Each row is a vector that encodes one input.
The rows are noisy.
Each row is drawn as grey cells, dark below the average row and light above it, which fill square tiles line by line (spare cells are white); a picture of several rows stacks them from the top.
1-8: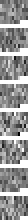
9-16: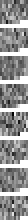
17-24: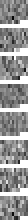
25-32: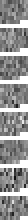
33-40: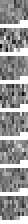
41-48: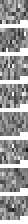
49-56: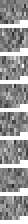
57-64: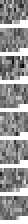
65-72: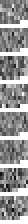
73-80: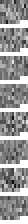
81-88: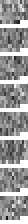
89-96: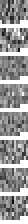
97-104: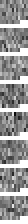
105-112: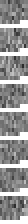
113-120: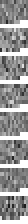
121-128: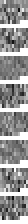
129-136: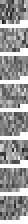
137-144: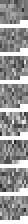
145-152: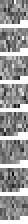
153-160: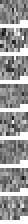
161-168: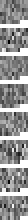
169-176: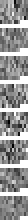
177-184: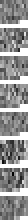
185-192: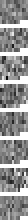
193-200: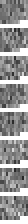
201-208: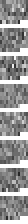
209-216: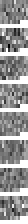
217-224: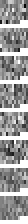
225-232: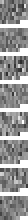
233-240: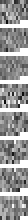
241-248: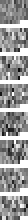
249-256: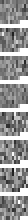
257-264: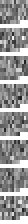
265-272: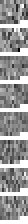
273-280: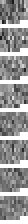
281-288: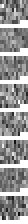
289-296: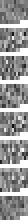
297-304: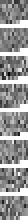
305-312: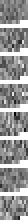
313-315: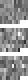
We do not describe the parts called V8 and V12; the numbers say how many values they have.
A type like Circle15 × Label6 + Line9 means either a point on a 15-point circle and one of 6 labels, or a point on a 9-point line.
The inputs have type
Bool × (Line16 + V8) + Line3 × Line14 × V12.
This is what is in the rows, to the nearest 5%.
About 30% of them hold a point on a 3-point line, a point on a 14-point line and a value of V12. The rest hold a true/false value, together with either a point on a 16-point line, or a value of V8.
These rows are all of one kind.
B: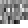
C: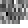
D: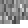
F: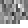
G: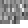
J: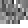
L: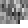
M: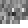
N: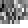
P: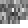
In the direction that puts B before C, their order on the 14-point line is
M, P, F, L, G, D, B, C, J, N.
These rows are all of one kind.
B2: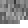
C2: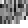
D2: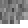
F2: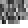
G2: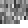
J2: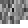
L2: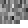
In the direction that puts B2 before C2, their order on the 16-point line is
L2, J2, D2, F2, B2, C2, G2.
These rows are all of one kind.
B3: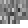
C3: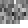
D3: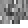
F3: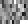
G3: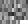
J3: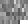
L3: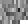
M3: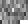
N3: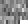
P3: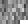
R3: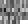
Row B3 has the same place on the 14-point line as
D3, G3, L3 and M3.
